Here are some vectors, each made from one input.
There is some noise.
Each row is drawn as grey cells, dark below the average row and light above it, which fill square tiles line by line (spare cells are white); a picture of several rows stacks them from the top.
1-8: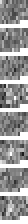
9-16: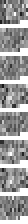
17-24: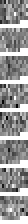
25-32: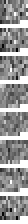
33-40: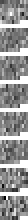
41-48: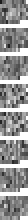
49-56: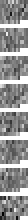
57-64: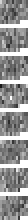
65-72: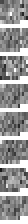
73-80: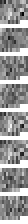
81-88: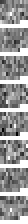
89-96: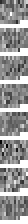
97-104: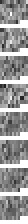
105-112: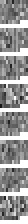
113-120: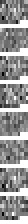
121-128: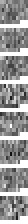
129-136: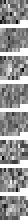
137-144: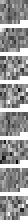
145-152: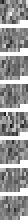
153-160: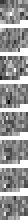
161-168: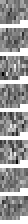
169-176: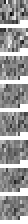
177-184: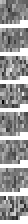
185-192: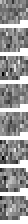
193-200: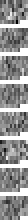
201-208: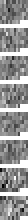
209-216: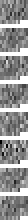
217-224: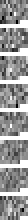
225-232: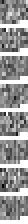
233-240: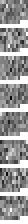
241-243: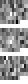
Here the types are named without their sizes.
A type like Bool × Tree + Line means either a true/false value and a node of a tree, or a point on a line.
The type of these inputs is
Bool × Circle + List(Line).
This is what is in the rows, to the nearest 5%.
About 40% of them hold a point on a circle and a true/false value. The rest are lists of points on a line.
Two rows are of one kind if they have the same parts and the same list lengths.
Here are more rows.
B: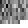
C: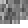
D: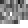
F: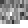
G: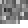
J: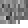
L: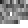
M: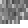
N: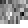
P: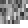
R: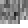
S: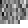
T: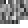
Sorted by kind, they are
B, S
C, M, R
D, F, L, N, P, T
G, J

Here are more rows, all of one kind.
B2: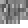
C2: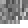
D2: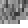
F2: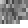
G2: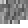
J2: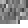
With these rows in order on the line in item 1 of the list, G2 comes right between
B2 and D2.
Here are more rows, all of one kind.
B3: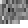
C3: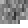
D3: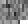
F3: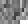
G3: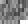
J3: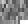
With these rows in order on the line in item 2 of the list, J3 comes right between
C3 and F3.
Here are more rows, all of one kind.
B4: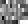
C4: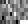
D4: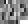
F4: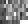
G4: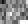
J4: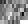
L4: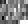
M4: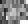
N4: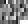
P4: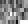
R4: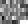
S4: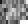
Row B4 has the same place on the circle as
D4, N4 and R4.
